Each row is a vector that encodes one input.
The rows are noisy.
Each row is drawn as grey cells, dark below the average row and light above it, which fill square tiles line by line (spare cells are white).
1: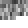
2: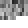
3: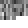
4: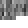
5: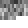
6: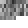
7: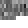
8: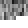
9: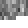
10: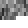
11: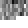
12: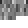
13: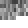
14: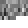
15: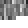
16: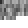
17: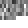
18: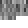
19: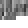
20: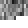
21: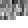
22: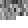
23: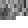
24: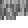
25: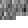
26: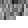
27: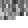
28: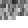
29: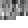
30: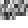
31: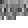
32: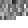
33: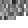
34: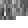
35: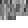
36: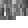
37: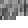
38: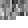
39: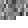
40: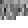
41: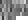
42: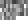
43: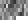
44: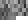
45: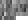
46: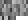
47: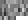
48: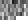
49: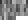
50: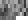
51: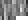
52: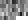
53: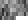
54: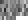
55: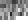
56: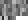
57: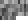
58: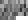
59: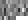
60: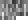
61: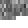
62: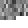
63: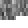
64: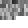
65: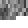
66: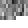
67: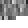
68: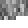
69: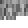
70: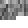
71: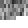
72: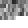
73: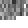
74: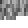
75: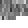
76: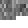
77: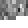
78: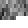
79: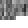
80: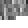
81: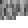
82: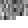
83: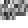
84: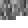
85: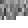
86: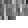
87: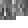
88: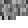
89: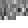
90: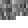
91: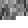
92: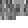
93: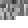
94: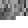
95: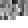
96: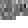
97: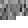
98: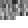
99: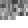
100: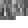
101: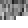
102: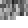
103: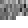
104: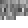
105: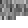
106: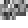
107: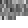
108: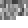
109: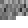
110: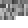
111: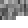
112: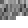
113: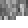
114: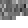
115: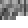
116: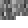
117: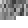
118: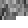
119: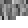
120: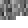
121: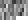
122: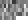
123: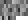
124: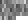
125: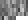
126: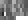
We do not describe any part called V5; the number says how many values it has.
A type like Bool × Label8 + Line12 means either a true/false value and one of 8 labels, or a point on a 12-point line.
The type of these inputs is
Bool × Bool × Bool × Bool + Tree12 × V5 + Unit.
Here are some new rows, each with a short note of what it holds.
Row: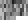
a node of a 12-node tree and a value of V5
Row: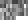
a node of a 12-node tree and a value of V5
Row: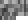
four true/false values
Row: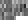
four true/false values
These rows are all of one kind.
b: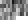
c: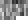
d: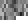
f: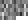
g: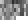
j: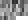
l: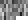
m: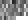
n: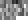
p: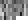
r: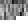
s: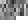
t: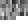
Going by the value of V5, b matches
j and t.
